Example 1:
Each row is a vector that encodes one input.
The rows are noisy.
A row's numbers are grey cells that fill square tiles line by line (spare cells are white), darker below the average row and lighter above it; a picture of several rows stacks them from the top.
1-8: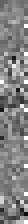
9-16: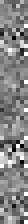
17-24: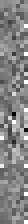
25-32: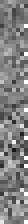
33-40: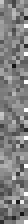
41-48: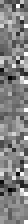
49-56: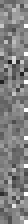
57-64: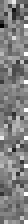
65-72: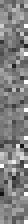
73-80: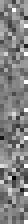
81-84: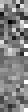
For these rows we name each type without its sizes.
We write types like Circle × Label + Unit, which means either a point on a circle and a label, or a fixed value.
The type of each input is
Bool × Bool × Bool + Tree + Unit.
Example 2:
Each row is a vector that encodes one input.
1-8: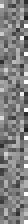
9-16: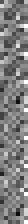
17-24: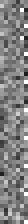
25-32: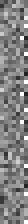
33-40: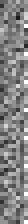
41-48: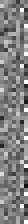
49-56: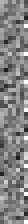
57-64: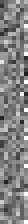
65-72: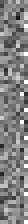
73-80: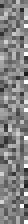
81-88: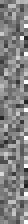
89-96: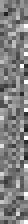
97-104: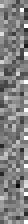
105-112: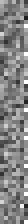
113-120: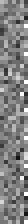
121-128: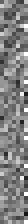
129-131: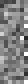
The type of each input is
Line7 + Line9.
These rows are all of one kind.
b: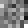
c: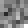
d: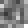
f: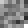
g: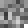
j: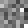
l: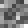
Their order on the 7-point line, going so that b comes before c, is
g, j, b, f, c, d, l.
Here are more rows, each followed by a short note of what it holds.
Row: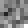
a point on a 7-point line
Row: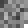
a point on a 9-point line
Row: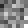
a point on a 9-point line
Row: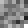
a point on a 7-point line
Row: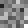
a point on a 9-point line
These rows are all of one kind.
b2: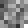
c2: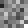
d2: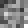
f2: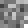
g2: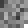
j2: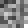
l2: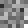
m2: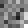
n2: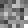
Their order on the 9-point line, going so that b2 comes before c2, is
f2, b2, g2, m2, c2, l2, n2, d2, j2.
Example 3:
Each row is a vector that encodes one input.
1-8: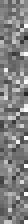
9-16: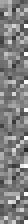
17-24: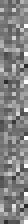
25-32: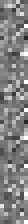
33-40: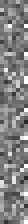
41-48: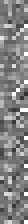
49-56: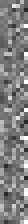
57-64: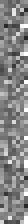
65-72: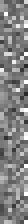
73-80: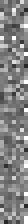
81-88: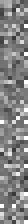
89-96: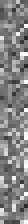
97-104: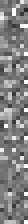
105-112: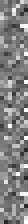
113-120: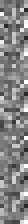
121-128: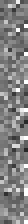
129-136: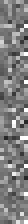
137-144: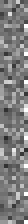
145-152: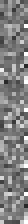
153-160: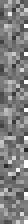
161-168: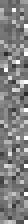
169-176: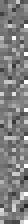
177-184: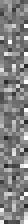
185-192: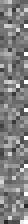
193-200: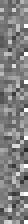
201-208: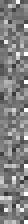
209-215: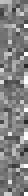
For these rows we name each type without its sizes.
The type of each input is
Bool × Bool × Bool + Line.
